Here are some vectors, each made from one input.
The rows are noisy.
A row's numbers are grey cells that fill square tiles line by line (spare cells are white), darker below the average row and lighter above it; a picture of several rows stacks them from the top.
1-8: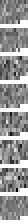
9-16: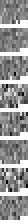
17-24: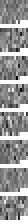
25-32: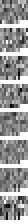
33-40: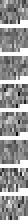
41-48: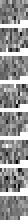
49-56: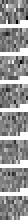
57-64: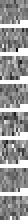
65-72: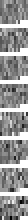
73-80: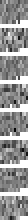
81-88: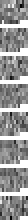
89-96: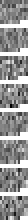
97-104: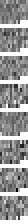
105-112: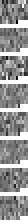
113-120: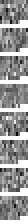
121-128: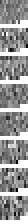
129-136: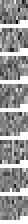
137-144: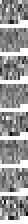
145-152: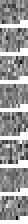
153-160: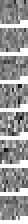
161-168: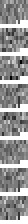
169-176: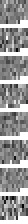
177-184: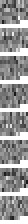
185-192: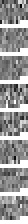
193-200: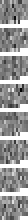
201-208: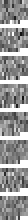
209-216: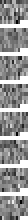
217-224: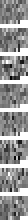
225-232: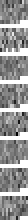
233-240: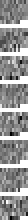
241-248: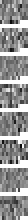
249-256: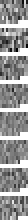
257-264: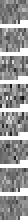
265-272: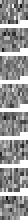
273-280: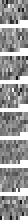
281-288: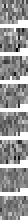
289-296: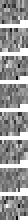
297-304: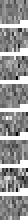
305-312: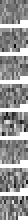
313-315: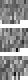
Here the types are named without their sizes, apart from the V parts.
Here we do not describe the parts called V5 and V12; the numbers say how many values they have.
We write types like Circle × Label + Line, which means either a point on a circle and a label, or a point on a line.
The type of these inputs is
Bool × Bool × Bool + Label × (Line + V5) + V12.
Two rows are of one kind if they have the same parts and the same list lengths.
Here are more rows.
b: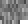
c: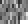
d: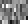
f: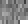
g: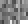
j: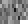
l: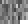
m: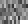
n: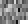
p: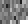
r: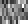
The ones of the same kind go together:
b, f
c, g, j, l, m, p
d
n, r

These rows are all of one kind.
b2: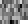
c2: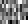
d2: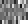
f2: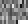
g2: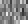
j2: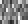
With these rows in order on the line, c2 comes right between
b2 and f2.
